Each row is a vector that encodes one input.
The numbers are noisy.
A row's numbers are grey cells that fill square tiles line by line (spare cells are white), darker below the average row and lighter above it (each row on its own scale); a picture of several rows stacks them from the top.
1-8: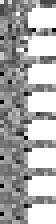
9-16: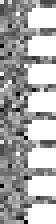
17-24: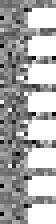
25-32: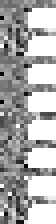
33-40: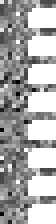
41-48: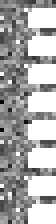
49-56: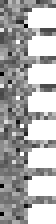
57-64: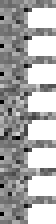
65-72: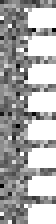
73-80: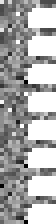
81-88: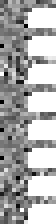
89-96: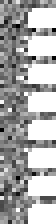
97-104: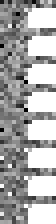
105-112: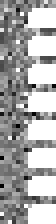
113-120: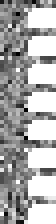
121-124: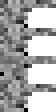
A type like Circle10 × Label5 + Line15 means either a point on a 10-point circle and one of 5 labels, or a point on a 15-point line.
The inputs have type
Bool × Bool × Bool + Line5.
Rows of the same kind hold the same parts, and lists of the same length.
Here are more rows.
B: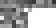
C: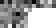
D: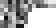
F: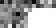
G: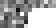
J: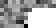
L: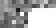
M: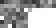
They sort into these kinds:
B, C, F, J, M
D, G, L

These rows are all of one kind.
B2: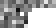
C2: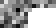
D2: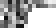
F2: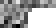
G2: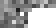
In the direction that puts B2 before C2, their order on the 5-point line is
D2, B2, G2, C2, F2.
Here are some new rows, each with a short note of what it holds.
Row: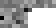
three true/false values
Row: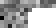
three true/false values
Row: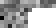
three true/false values
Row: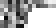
a point on a 5-point line
